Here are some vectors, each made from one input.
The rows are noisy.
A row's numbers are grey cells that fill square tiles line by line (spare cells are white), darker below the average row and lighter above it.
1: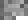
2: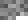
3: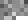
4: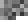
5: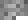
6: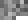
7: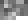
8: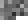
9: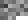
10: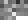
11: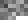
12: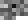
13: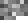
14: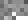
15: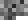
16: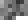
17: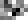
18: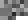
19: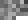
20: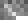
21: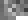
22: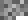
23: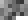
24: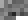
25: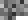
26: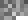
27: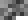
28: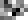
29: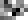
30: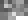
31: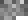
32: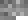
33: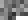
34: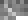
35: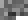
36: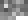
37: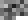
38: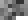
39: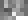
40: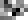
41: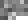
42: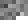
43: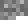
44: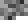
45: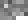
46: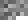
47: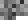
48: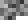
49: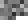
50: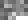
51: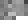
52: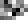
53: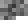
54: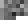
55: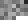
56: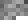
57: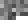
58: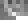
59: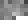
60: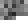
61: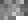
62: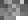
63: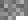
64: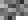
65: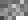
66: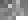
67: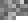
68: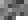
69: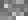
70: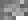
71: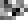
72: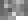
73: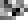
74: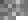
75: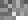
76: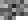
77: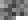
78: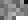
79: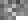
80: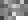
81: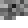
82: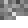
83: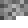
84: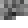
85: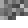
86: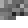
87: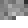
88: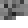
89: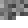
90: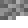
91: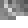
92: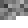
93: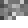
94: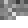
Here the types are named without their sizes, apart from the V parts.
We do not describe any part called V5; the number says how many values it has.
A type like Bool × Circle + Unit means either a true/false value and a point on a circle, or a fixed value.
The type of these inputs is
List(Bool × V5).
